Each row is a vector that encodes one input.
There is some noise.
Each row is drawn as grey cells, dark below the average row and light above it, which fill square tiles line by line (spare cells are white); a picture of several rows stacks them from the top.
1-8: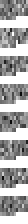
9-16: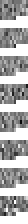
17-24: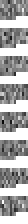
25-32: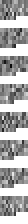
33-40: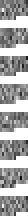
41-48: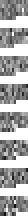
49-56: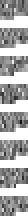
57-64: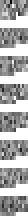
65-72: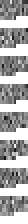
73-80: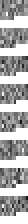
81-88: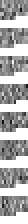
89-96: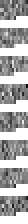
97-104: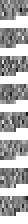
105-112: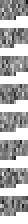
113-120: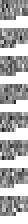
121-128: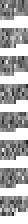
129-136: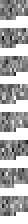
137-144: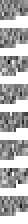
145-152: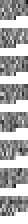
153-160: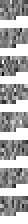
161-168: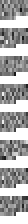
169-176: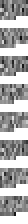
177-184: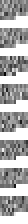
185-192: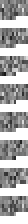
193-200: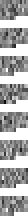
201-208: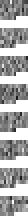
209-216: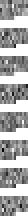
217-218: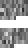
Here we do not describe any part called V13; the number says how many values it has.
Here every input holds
a point on a 16-point line, a true/false value and a value of V13.
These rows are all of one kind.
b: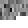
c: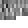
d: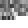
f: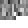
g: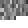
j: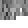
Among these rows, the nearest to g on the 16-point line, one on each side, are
d and f.
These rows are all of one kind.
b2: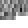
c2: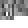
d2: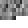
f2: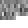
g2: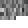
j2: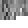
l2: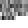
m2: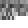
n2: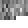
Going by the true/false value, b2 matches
d2 and l2.
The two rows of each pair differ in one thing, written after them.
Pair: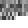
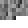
the value of V13
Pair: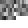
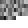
the true/false value
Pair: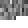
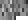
the true/false value
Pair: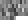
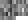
the place on the 16-point line
